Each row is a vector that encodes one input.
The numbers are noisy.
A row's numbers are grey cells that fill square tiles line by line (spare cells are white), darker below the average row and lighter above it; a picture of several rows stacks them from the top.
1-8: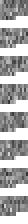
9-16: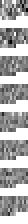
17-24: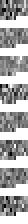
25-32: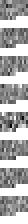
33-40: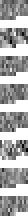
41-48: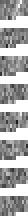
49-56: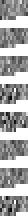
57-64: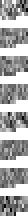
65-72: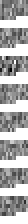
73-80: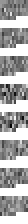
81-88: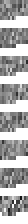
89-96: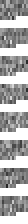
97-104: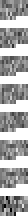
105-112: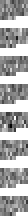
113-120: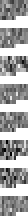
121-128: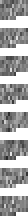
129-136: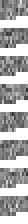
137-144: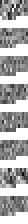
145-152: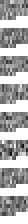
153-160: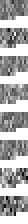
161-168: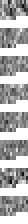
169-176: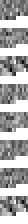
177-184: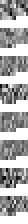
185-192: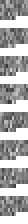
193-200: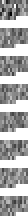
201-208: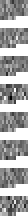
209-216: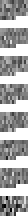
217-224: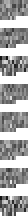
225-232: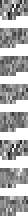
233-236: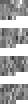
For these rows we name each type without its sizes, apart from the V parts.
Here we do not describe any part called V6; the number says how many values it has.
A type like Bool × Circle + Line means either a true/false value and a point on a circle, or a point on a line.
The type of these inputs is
(Bool × Bool × Bool + Unit) × V6 + Line × Line.
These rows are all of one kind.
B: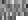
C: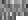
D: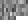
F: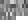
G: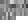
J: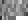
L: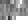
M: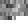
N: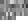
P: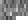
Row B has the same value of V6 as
C and J.
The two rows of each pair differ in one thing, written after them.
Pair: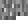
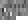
the value of V6
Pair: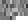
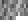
one of the three true/false values
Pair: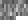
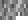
one of the three true/false values
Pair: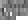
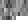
the value of V6
